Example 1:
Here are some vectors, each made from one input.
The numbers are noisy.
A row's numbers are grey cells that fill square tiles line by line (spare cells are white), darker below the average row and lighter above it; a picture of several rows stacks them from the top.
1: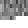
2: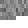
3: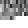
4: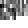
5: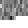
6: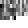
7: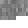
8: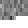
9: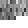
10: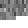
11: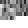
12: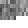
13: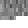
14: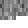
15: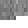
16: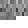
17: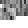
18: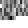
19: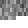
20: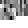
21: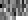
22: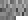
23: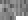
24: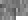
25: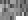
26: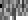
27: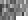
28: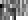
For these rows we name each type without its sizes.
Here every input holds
a point on a line.
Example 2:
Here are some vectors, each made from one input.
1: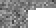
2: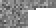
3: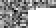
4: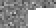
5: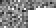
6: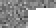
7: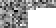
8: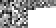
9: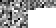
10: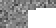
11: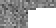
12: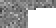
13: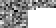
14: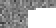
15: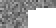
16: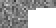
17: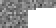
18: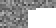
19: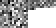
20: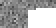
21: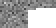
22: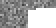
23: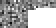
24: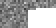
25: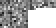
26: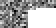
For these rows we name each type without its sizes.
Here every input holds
a point on a line.
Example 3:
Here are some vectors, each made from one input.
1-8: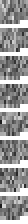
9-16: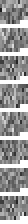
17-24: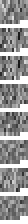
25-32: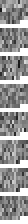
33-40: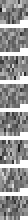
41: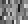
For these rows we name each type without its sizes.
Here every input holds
a node of a tree.
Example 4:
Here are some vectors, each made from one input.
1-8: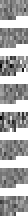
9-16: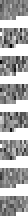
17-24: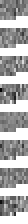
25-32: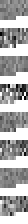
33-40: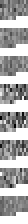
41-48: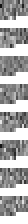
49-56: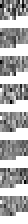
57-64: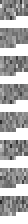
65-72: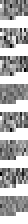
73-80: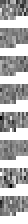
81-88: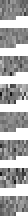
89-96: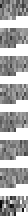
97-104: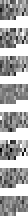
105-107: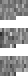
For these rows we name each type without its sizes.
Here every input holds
a point on a line.
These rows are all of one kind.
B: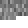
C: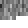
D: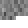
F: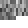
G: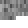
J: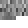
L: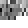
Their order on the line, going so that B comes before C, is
B, F, C, J, G, L, D.
